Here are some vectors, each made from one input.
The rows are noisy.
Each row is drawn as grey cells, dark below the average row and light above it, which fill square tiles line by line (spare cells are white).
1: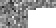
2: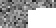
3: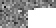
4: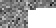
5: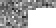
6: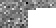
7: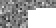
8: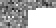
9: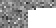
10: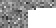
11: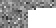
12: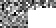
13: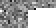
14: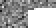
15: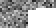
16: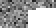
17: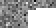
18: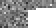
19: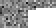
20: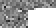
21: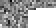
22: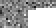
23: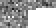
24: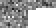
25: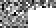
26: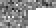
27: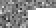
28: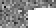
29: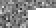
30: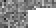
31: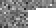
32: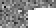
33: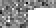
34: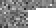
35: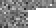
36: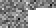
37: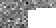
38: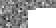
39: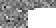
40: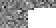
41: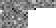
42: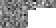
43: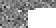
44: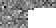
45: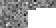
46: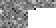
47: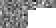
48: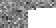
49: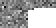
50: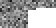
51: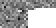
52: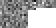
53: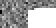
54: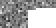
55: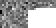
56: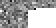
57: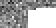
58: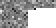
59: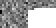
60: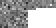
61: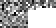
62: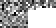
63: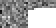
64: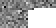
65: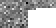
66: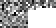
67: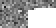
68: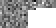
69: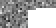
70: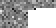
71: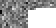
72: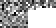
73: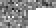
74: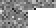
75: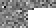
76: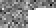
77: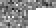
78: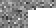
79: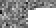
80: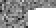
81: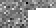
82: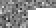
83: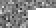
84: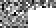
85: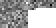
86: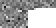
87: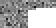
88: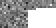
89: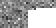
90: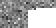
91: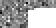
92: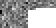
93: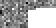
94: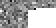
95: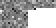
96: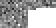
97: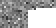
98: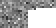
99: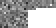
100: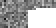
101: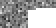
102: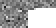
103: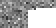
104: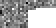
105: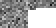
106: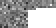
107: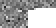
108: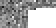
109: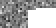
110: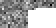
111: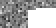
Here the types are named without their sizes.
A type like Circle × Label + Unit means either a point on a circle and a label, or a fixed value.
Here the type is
List(Line).
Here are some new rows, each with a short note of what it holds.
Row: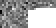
a list of two items
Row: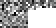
the empty list
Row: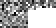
the empty list
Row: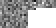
a list of one item
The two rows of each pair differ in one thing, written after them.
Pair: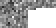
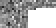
the place on the line in item 2 of the list
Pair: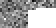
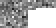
the place on the line in item 1 of the list
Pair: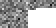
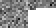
the place on the line in item 2 of the list
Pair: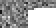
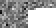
the place on the line in item 2 of the list
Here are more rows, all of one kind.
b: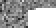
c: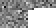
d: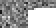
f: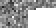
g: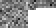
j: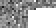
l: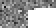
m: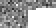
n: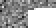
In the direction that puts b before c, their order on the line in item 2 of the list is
f, b, j, g, l, m, d, c, n.
